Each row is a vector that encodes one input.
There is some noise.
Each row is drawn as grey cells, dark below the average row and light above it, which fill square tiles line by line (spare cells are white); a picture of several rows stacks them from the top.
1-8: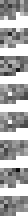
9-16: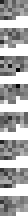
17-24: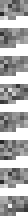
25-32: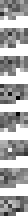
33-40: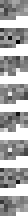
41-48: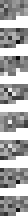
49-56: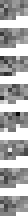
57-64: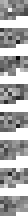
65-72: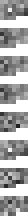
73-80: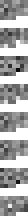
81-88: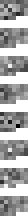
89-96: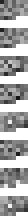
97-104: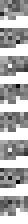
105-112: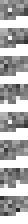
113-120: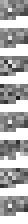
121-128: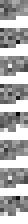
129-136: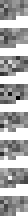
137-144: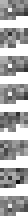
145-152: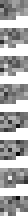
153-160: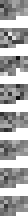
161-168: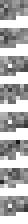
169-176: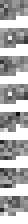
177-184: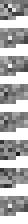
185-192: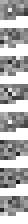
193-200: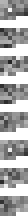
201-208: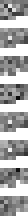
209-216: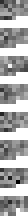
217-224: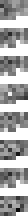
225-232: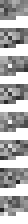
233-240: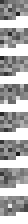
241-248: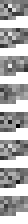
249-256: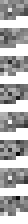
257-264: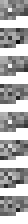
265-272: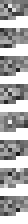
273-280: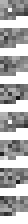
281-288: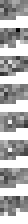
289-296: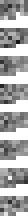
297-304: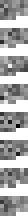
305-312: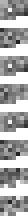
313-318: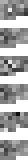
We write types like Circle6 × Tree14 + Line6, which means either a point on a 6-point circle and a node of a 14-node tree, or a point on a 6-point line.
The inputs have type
Bool × Bool × Bool + Line3 × Line5 + Line11.
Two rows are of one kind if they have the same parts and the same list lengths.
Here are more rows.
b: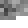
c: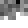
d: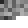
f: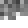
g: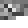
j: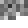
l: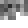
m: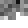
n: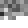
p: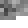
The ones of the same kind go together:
b, p
c, f, j, l, m, n
d, g

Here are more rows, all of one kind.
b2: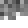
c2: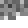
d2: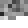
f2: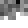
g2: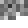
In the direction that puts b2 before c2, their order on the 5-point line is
d2, f2, b2, c2, g2.
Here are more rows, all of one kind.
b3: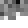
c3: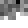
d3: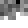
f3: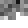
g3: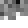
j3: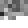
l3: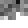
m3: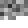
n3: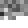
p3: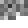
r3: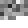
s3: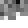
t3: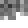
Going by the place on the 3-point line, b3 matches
g3, p3 and s3.
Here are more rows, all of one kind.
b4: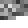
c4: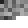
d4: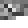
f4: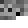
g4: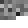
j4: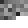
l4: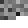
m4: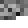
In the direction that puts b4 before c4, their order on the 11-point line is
b4, d4, m4, f4, g4, l4, j4, c4.
